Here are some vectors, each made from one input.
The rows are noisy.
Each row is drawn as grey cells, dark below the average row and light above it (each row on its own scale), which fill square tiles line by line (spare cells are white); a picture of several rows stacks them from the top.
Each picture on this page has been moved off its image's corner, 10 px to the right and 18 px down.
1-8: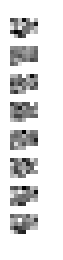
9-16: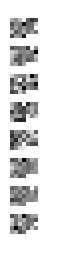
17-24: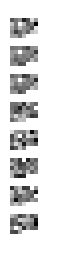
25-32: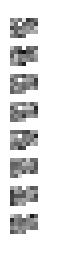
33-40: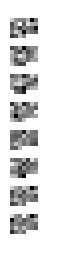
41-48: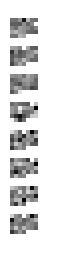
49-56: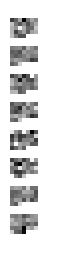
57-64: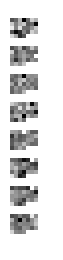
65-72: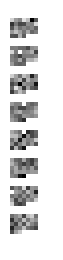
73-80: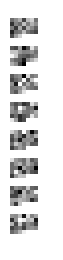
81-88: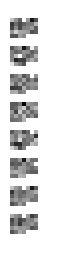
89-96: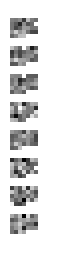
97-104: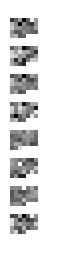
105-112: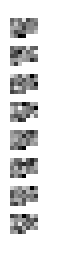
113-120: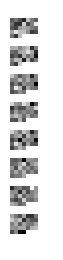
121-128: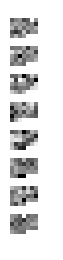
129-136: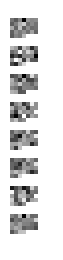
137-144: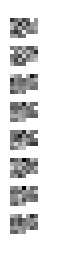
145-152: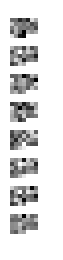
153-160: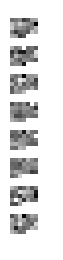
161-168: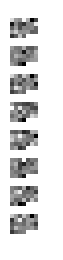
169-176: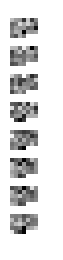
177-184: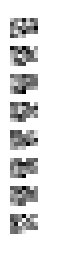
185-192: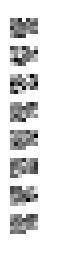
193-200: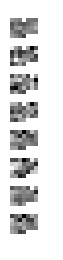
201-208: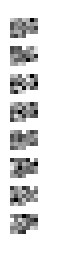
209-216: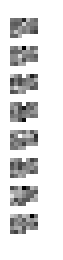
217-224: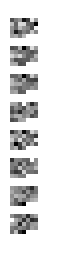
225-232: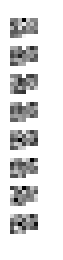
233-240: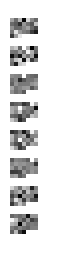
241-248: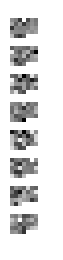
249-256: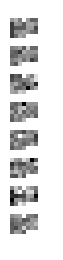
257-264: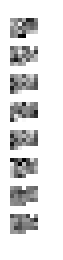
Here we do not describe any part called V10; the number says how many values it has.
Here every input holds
a list of up to two items, each a point on a 7-point line and a value of V10.
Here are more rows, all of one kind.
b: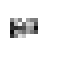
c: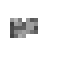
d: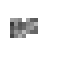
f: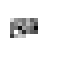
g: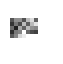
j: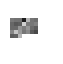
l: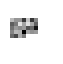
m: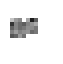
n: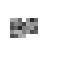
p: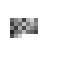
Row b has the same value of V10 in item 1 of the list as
c, d, g and p.
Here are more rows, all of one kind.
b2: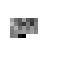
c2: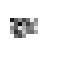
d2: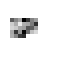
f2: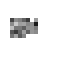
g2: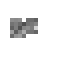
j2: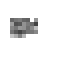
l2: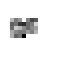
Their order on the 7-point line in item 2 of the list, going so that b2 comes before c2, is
g2, d2, f2, b2, c2, l2, j2.
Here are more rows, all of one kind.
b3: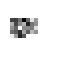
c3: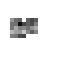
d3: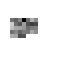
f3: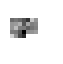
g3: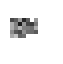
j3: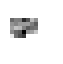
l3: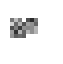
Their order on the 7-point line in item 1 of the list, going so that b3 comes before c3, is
b3, g3, d3, j3, f3, l3, c3.
